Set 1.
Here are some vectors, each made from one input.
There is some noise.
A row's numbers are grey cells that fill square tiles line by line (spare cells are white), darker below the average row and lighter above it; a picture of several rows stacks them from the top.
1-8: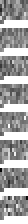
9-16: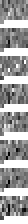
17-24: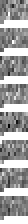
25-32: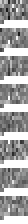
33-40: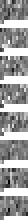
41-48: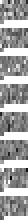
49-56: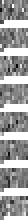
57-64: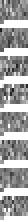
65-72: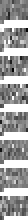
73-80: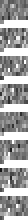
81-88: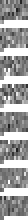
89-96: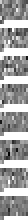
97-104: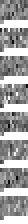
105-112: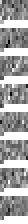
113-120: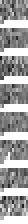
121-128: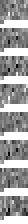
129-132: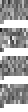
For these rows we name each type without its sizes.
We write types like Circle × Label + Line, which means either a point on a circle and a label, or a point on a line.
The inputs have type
(Circle + Unit) × Line.
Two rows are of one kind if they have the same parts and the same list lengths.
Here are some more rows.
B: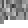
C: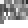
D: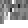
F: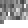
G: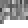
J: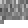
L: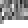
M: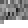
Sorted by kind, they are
B, C, F, J, M
D, G, L

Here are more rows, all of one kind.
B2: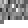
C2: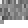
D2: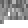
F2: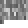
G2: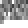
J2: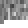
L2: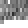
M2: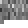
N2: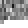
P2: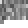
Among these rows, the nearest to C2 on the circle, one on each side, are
G2 and J2.
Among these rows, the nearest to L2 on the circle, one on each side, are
M2 and P2.
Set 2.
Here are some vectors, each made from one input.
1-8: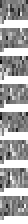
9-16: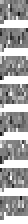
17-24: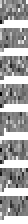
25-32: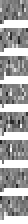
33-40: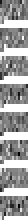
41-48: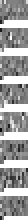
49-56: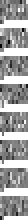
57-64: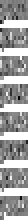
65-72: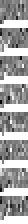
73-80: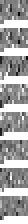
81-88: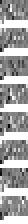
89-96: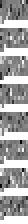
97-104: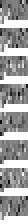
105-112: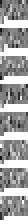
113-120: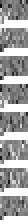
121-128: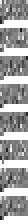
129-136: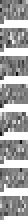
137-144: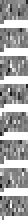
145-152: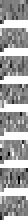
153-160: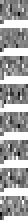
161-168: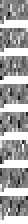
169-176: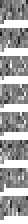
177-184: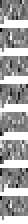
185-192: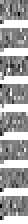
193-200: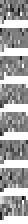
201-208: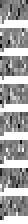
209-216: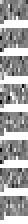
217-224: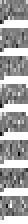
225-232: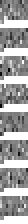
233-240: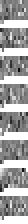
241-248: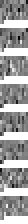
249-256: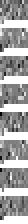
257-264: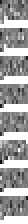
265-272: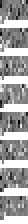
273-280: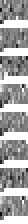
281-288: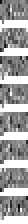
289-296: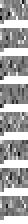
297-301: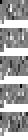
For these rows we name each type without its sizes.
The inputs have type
Bool × Circle.
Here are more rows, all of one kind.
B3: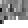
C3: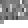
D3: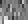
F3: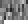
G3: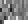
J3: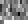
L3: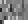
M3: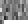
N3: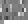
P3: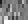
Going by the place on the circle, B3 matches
F3, G3 and L3.
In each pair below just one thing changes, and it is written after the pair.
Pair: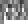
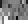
the true/false value
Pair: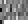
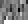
the true/false value
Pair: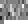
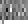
the true/false value
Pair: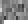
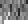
the place on the circle
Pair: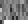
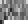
the true/false value
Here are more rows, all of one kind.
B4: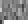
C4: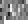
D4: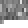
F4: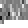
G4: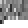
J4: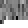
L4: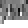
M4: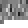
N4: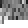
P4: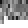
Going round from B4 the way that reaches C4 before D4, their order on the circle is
B4, J4, G4, L4, M4, N4, P4, C4, F4, D4.
